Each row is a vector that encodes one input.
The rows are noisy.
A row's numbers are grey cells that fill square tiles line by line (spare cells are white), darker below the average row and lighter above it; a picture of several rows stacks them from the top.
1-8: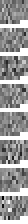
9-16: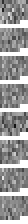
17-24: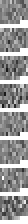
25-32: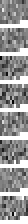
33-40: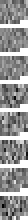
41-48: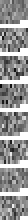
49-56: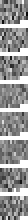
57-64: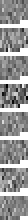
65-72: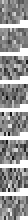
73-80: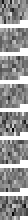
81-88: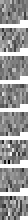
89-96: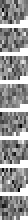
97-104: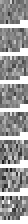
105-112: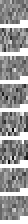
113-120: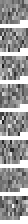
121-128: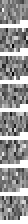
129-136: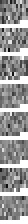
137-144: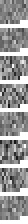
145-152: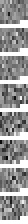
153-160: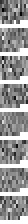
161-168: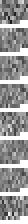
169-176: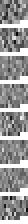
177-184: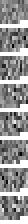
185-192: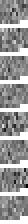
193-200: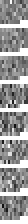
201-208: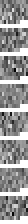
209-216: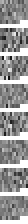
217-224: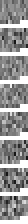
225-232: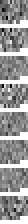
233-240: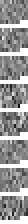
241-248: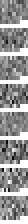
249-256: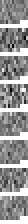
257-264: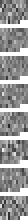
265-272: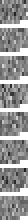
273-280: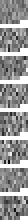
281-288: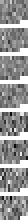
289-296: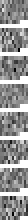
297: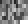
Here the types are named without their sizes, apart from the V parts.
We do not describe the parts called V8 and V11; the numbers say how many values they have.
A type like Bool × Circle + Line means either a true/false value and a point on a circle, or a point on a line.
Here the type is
Bool × Line + Label + V8 × V11.
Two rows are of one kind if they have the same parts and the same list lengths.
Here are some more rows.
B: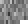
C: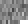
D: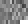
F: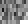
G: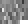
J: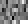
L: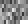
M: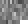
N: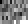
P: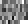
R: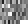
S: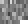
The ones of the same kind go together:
B, C, D, G, M, S
F, J, N, P
L, R

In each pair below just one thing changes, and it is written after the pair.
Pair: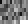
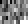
the value of V11
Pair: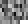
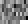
the value of V11
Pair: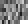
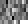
the value of V8
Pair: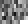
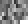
the value of V11
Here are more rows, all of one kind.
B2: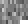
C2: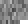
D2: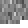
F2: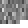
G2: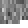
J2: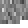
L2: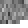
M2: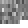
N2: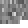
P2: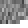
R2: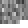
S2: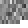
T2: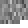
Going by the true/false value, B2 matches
C2, F2, M2 and N2.
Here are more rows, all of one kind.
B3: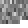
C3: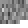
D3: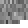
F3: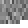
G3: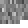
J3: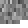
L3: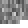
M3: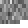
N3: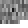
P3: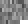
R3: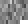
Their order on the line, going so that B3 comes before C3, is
R3, B3, F3, G3, L3, P3, D3, J3, M3, N3, C3.
